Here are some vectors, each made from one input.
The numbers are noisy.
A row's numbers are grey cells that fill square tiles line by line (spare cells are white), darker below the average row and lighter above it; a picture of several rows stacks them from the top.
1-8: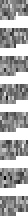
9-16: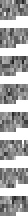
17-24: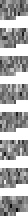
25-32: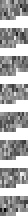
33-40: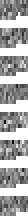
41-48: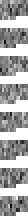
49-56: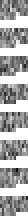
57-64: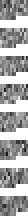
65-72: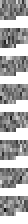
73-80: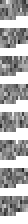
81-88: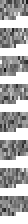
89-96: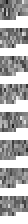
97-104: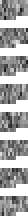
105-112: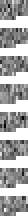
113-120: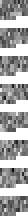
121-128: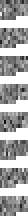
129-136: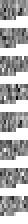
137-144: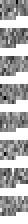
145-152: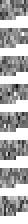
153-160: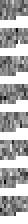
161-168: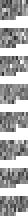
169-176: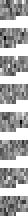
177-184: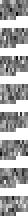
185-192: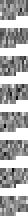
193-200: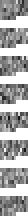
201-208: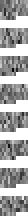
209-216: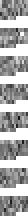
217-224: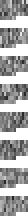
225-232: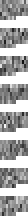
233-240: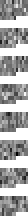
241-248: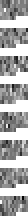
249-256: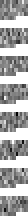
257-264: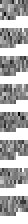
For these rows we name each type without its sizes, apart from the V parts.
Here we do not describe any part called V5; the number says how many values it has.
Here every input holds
four true/false values and two values of V5, together with either a point on a circle, or a label.
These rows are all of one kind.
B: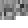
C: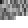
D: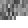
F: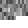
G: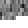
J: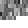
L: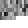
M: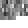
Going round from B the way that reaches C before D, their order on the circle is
B, G, C, L, M, F, J, D.
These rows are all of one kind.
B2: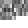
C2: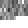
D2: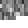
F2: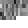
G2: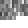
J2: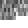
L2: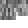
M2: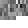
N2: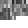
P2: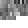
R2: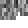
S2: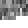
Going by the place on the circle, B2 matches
J2, L2 and R2.
